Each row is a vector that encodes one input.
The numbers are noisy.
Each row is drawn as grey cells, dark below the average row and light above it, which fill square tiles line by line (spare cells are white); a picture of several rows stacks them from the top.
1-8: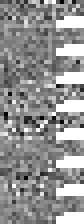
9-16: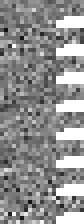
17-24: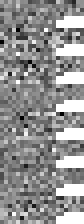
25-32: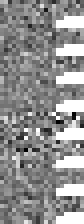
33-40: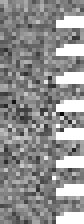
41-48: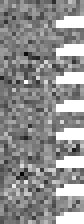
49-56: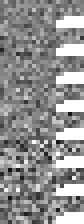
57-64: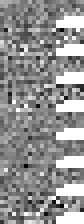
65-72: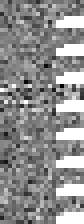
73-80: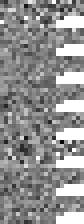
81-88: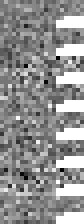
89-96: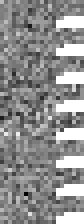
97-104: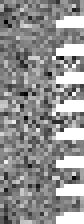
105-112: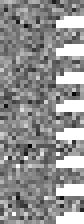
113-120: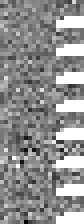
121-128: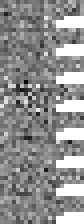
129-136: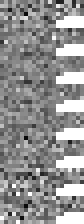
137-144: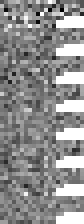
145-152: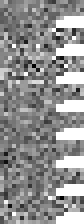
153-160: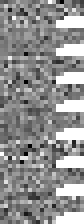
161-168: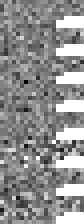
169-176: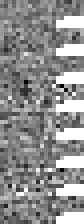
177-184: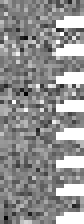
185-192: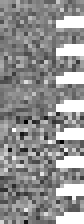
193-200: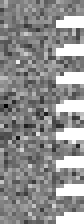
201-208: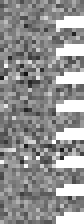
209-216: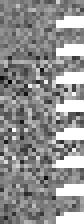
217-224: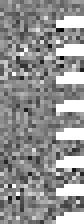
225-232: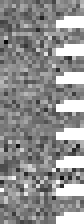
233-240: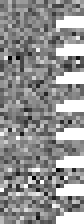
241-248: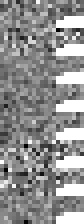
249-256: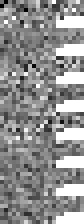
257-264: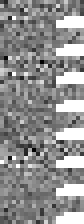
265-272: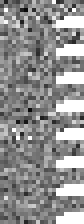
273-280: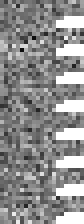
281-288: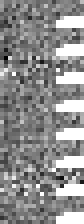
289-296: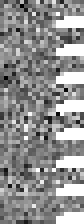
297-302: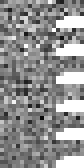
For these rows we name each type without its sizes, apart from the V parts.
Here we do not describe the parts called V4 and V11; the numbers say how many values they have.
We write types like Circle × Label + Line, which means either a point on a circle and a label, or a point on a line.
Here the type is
Line × (Line × Line + V4) + List(Label × V11).
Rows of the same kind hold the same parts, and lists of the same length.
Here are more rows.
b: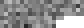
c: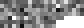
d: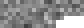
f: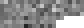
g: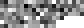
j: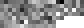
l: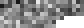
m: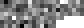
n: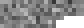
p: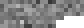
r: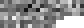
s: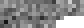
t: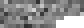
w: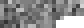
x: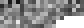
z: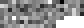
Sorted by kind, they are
b, d, f, n, p, t
c, g, m, z
j, r
l, x
s, w

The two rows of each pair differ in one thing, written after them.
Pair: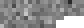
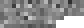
the label in item 2 of the list
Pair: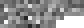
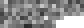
the label in item 1 of the list
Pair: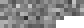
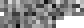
the label in item 2 of the list
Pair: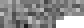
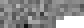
the value of V11 in item 2 of the list
